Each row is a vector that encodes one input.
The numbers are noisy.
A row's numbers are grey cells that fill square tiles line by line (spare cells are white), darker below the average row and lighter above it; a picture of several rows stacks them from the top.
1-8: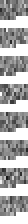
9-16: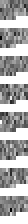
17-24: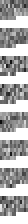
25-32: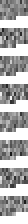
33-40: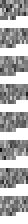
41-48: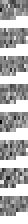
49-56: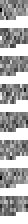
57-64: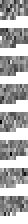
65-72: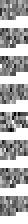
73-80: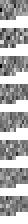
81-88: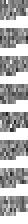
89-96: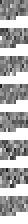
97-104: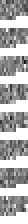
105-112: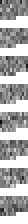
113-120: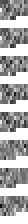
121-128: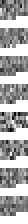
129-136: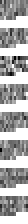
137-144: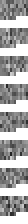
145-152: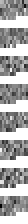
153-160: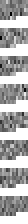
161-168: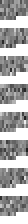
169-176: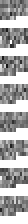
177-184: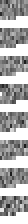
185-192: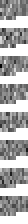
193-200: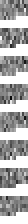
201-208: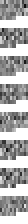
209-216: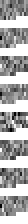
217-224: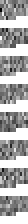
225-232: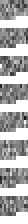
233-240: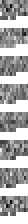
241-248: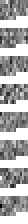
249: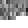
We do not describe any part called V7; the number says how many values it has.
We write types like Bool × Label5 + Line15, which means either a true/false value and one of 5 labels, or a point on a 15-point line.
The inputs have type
List2(Bool × (Line5 + V7)).
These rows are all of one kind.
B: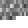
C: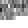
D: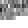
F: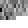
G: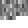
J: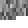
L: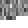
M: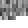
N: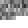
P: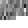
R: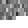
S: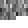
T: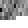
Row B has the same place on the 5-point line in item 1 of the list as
J and P.
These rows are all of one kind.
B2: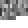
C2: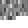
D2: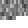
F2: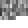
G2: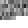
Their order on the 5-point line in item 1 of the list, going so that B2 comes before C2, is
B2, F2, C2, D2, G2.
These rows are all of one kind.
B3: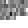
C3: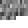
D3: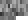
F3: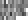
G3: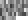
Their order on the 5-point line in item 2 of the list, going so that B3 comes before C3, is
G3, F3, B3, D3, C3.
